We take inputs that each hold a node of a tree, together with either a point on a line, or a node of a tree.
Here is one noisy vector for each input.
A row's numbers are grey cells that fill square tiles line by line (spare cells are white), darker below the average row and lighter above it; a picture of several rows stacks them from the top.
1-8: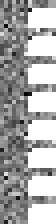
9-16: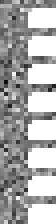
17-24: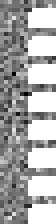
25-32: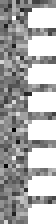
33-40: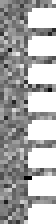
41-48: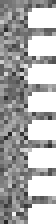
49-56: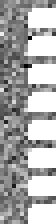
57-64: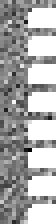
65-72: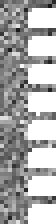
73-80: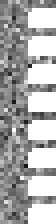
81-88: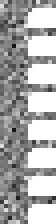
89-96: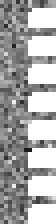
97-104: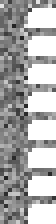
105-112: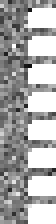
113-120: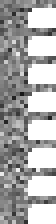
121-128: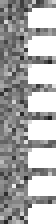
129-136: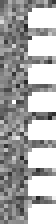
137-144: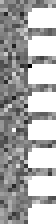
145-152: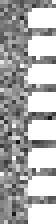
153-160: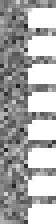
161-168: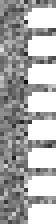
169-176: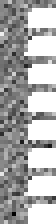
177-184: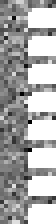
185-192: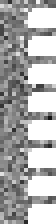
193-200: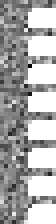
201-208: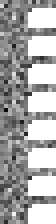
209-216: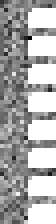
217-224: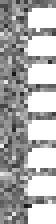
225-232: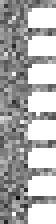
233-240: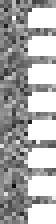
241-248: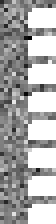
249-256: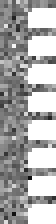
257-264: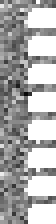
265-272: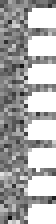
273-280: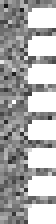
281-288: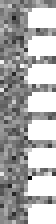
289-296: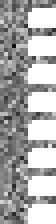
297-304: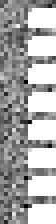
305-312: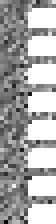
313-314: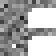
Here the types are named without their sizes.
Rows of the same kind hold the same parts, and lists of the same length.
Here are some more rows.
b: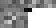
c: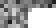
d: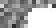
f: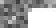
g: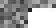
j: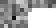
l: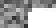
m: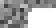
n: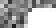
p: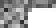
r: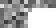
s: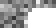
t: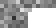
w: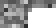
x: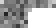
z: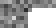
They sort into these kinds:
b, d, f, g, m, n, x, z
c, j, l, p, r, s, t, w

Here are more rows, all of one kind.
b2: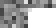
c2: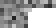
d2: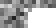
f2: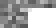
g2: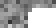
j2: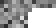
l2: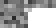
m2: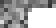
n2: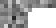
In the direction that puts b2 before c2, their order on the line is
g2, d2, l2, b2, c2, m2, j2, n2, f2.
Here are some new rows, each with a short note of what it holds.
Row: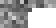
a node of each of two trees
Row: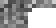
a node of each of two trees
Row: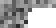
a node of each of two trees
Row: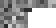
a node of each of two trees
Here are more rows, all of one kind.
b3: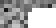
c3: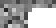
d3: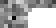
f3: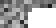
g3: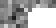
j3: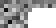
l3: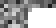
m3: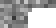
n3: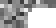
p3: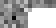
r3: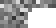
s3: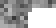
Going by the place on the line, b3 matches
f3 and m3.
